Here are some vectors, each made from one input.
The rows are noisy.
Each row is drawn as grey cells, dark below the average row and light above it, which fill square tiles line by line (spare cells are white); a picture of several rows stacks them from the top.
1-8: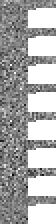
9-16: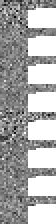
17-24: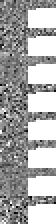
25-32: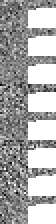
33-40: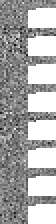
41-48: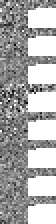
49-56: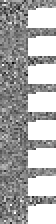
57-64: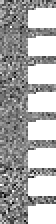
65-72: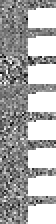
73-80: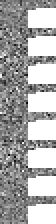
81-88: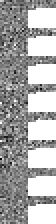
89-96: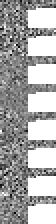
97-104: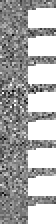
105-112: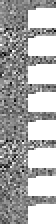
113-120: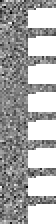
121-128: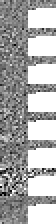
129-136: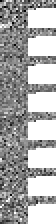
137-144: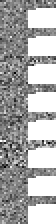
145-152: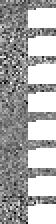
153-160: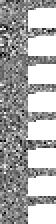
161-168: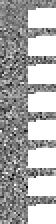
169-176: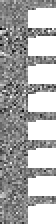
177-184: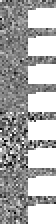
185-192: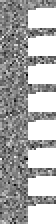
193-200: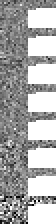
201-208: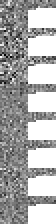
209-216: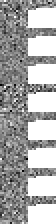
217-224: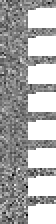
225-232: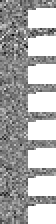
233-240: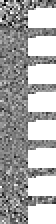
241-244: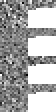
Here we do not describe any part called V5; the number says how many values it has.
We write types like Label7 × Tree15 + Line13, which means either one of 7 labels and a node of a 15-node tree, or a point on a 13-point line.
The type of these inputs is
Bool × Circle17 + V5.
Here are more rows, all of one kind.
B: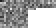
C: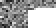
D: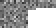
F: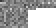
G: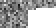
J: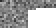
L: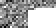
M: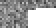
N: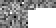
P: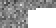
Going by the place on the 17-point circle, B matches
F and L.
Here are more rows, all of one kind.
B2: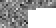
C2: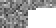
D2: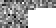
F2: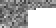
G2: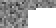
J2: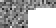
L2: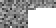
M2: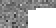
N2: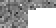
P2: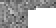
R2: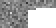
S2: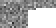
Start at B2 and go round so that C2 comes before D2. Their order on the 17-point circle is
B2, R2, C2, S2, D2, P2, N2, M2, G2, F2, J2, L2.
